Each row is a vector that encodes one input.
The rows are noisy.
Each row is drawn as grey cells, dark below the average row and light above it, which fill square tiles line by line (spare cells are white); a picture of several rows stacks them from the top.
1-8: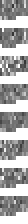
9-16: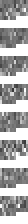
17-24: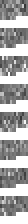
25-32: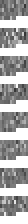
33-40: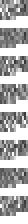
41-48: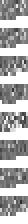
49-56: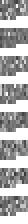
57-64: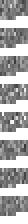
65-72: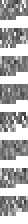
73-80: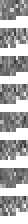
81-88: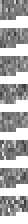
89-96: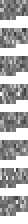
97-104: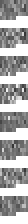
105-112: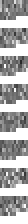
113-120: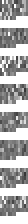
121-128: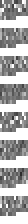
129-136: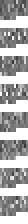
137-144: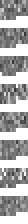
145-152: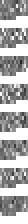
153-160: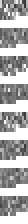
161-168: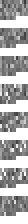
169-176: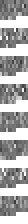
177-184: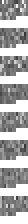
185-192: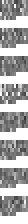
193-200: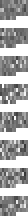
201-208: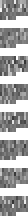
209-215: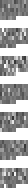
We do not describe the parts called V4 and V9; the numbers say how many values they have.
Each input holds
either one of 5 labels and a value of V4, or a true/false value and a value of V9.
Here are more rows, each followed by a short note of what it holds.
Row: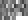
a true/false value and a value of V9
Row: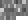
a true/false value and a value of V9
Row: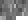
one of 5 labels and a value of V4
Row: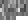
a true/false value and a value of V9
